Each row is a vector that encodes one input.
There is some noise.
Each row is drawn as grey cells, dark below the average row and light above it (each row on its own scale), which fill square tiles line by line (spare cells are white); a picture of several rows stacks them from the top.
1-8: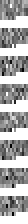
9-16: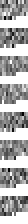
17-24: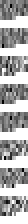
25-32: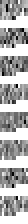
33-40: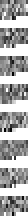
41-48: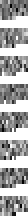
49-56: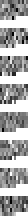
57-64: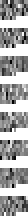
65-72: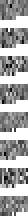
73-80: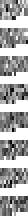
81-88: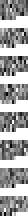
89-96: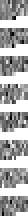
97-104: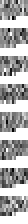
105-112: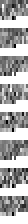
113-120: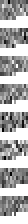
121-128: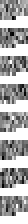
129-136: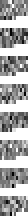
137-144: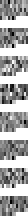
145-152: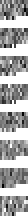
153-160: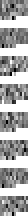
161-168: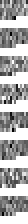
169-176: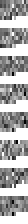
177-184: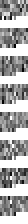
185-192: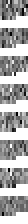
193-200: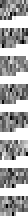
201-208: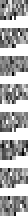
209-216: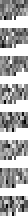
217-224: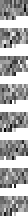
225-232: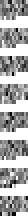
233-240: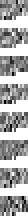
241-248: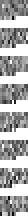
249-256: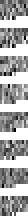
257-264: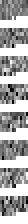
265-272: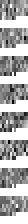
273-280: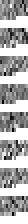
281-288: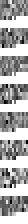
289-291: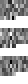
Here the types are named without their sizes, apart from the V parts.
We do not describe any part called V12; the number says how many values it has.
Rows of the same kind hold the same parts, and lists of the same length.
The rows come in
2 kinds.
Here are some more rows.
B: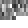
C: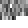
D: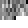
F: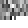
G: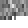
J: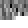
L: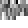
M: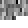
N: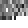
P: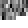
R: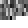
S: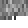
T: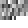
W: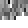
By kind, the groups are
B, C, D, L, M, W
F, G, J, N, P, R, S, T

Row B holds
a point on a line and a value of V12.
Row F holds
a point on each of two lines.
